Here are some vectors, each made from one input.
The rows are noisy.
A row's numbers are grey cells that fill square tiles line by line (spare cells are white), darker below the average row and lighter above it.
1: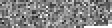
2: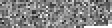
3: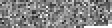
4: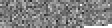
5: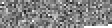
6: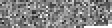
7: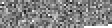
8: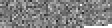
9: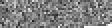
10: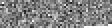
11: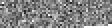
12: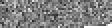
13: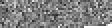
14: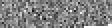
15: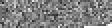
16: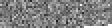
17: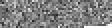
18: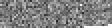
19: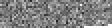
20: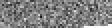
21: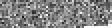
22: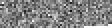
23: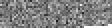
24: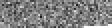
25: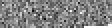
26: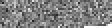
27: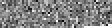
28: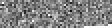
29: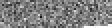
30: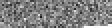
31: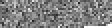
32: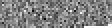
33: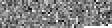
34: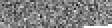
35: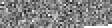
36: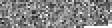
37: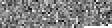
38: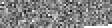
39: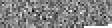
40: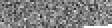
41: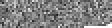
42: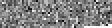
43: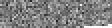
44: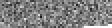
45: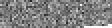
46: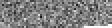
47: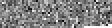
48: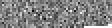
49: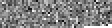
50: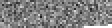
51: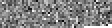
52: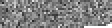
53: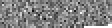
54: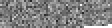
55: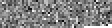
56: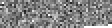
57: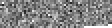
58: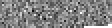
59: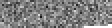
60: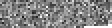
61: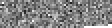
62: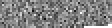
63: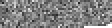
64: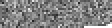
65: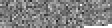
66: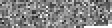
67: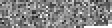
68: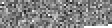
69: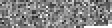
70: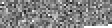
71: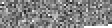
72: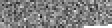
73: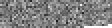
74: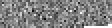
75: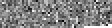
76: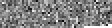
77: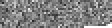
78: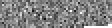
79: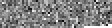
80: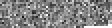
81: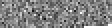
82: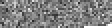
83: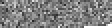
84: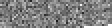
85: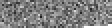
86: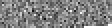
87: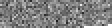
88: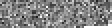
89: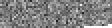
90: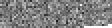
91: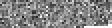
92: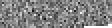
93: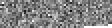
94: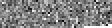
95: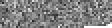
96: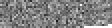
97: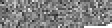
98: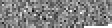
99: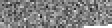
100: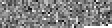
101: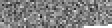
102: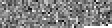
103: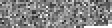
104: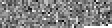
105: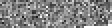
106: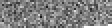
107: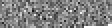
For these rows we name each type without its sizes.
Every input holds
a point on a line.
